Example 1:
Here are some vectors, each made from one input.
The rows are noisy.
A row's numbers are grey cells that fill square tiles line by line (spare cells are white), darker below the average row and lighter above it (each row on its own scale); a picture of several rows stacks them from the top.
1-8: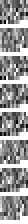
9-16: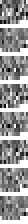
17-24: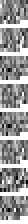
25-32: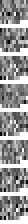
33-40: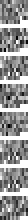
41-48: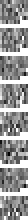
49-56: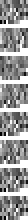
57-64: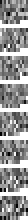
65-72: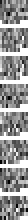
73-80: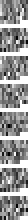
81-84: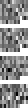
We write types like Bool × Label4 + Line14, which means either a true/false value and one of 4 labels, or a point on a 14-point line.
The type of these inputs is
Line7 + Line9.
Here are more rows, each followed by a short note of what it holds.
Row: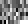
a point on a 7-point line
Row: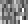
a point on a 9-point line
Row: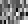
a point on a 7-point line
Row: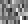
a point on a 9-point line
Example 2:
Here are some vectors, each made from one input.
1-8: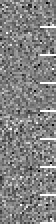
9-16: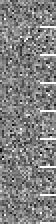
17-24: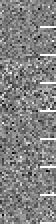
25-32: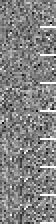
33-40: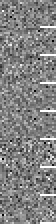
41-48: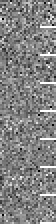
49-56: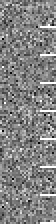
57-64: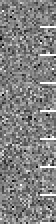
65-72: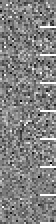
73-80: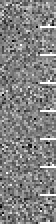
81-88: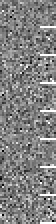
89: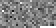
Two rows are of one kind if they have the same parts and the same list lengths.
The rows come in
2 kinds.
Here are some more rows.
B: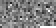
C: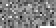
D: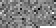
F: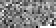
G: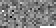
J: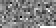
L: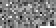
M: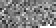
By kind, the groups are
B, J
C, D, F, G, L, M

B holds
a true/false value.
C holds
a point on an 11-point circle and a true/false value.
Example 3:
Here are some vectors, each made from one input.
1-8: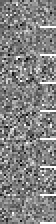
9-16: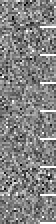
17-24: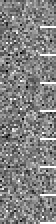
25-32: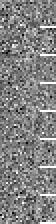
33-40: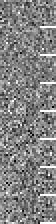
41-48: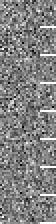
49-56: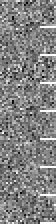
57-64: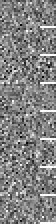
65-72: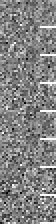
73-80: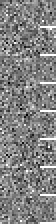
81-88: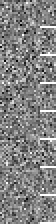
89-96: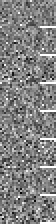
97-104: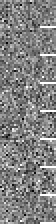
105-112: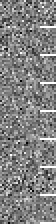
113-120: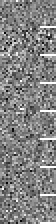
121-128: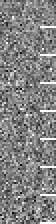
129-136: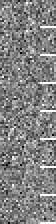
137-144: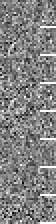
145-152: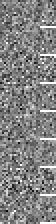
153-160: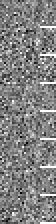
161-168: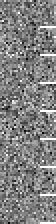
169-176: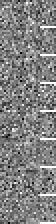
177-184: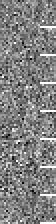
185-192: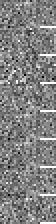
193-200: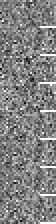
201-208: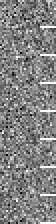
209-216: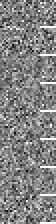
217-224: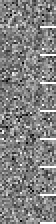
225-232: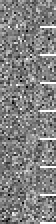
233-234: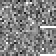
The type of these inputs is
List2(Circle11).
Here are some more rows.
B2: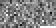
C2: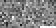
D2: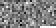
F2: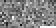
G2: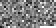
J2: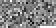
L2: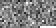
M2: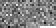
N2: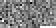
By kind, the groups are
B2, C2, D2, F2, L2, M2
G2
J2, N2

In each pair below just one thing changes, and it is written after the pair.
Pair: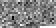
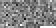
the place on the 11-point circle in item 1 of the list
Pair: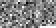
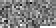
the place on the 11-point circle in item 1 of the list
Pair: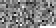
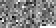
the place on the 11-point circle in item 1 of the list
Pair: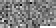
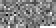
the place on the 11-point circle in item 1 of the list
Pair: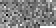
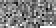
the place on the 11-point circle in item 2 of the list
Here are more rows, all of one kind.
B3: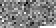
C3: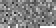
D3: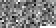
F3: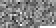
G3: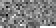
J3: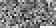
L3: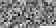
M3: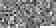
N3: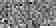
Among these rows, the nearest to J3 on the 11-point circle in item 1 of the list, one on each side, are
C3 and L3.
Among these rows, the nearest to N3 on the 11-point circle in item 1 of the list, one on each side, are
B3 and G3.
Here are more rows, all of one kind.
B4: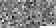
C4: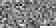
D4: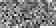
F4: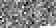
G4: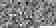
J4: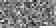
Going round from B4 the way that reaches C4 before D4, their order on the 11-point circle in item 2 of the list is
B4, J4, F4, C4, G4, D4.
